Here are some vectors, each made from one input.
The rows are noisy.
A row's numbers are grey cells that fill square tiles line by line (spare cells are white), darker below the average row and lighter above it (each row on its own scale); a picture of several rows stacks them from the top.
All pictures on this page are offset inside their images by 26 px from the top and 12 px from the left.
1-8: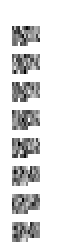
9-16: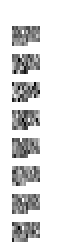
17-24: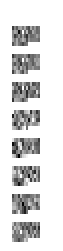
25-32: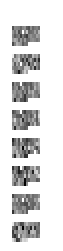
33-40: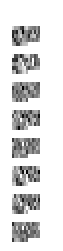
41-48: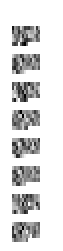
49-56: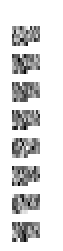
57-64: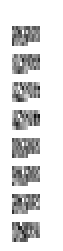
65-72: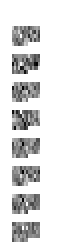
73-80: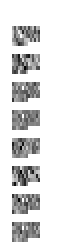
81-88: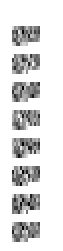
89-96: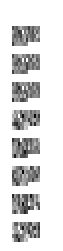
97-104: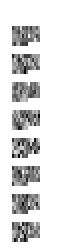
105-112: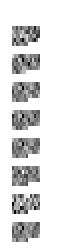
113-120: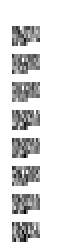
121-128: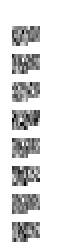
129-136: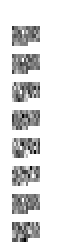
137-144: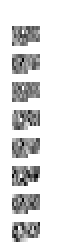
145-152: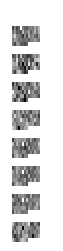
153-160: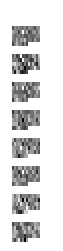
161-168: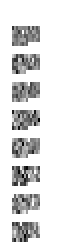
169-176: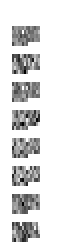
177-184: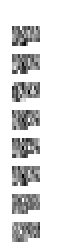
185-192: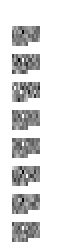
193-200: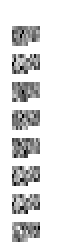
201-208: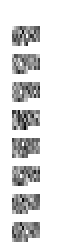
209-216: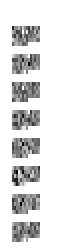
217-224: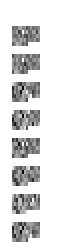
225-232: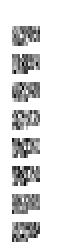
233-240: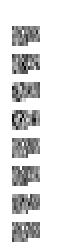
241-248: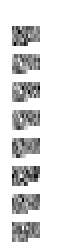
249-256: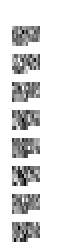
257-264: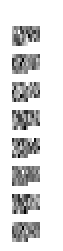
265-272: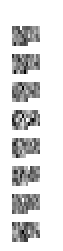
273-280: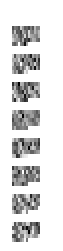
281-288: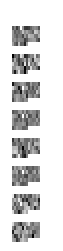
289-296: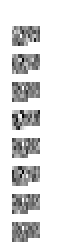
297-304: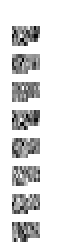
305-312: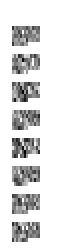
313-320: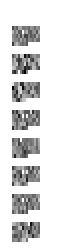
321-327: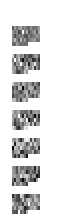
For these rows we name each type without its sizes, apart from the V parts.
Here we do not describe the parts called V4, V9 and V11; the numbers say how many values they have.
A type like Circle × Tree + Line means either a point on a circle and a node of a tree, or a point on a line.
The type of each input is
Bool × V11 + Line × (Line + V9) + V4.
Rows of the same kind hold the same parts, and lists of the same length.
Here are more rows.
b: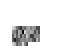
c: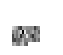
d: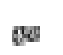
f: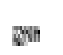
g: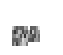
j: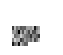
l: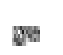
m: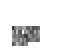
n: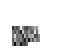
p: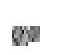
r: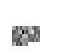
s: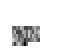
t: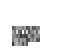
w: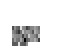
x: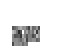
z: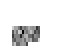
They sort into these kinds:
b, c, d, g, p, r, z
f, l
j
m, n, s, t, w, x

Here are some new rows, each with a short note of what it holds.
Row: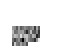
a value of V4
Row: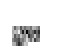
a point on each of two lines
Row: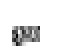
a point on a line and a value of V9
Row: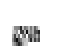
a point on each of two lines
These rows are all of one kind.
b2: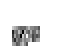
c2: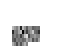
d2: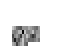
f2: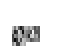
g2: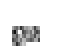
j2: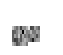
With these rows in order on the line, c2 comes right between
b2 and f2.
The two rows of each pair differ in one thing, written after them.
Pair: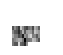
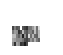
the value of V11
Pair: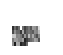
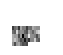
the value of V11
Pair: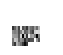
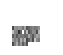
the true/false value
